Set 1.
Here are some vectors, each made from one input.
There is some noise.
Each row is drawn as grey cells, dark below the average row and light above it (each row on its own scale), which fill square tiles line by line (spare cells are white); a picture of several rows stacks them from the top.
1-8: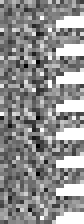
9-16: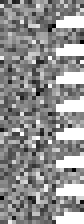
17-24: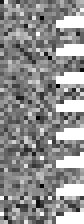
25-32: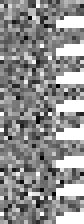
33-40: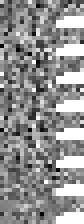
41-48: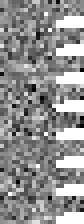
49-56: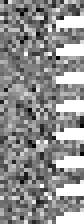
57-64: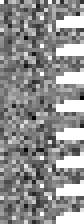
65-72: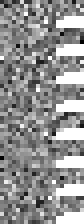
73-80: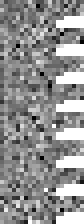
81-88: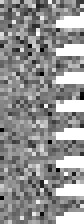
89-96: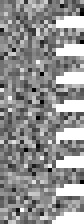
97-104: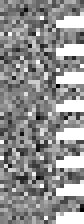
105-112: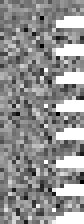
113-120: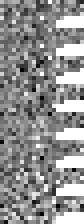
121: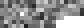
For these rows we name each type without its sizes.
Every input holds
either a fixed value, or two labels, or a point on each of two lines.
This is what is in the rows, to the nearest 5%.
About 5% of them hold a fixed value. About 65% of them hold two labels. The rest hold a point on each of two lines.
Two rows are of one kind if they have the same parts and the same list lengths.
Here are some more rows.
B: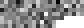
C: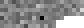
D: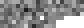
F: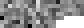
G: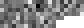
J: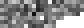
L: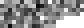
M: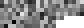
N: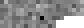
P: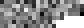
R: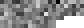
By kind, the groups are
B, C, F, M, N, P, R
D, J, L
G

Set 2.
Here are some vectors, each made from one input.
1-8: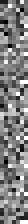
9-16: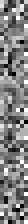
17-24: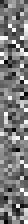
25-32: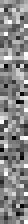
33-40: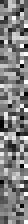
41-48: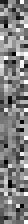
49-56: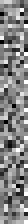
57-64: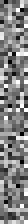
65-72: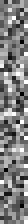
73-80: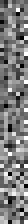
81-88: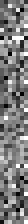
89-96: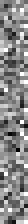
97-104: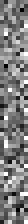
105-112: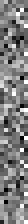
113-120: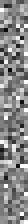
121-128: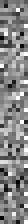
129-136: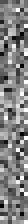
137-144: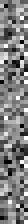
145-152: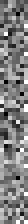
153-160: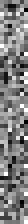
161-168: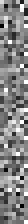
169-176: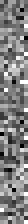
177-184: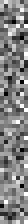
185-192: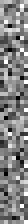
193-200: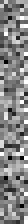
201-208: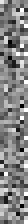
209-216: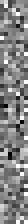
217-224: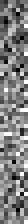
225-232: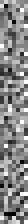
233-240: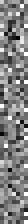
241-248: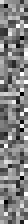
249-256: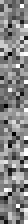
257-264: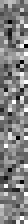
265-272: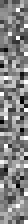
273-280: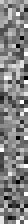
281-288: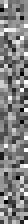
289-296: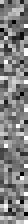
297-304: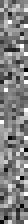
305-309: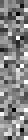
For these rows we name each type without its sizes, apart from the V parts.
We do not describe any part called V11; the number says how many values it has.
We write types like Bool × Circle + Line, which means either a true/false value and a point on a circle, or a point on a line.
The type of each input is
(Bool × Bool × Bool + Unit) × V11 + Line.
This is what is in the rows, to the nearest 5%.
About 30% of them hold a point on a line. The rest hold a value of V11, together with either a fixed value, or three true/false values.
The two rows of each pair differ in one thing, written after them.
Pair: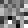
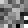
the value of V11
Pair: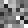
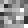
the value of V11
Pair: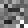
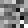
the value of V11
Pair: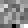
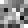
the value of V11
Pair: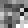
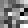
one of the three true/false values
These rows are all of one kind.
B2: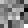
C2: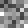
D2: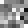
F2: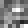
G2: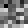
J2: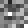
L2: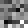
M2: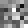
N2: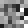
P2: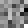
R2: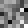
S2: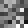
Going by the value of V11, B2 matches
D2, F2 and M2.
